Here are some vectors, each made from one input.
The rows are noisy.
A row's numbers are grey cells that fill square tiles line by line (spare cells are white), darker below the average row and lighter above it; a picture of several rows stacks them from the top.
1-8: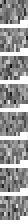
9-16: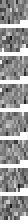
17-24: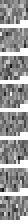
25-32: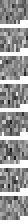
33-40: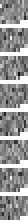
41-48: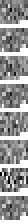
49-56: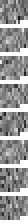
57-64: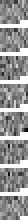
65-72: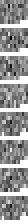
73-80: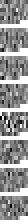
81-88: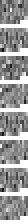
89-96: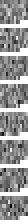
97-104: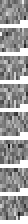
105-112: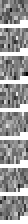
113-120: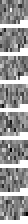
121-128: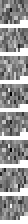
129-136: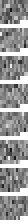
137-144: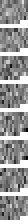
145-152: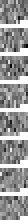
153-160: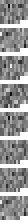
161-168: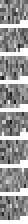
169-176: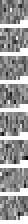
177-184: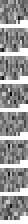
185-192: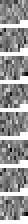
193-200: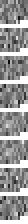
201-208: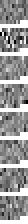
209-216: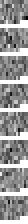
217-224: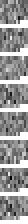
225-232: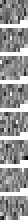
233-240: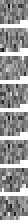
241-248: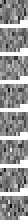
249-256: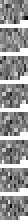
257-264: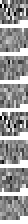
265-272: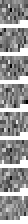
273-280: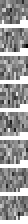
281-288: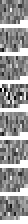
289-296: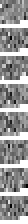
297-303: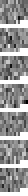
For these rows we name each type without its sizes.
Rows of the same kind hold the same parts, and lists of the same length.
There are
2 kinds of row.
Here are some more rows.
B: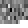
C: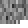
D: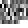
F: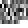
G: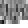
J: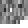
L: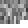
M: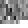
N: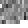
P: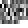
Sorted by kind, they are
B, C, G, J, L, M, N
D, F, P

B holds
a point on a circle.
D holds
a fixed value.
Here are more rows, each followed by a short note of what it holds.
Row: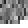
a point on a circle
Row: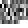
a fixed value
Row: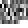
a fixed value
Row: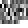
a fixed value
